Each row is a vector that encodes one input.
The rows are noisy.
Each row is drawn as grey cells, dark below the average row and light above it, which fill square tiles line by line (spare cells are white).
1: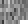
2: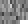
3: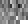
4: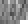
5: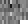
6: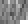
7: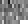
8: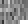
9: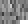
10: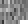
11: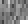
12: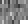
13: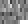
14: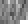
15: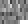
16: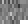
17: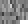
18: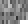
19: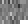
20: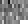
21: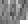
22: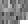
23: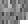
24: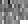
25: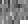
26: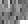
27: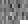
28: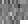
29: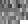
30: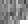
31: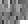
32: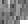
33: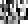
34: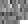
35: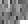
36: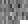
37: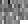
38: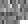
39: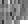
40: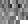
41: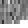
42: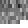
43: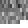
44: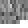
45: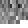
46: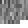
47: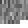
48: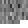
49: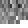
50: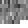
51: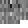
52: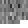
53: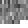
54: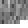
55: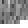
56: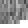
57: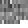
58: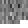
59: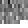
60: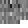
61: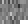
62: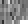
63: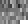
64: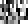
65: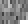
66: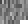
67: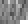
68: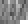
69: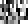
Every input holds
either a fixed value, or a node of a 9-node tree and a true/false value.
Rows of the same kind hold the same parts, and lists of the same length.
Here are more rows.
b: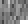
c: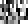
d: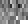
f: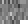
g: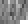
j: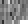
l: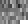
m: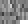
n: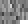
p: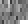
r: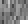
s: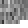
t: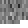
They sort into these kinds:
b, d, f, g, j, l, m, n, p, r, s, t
c

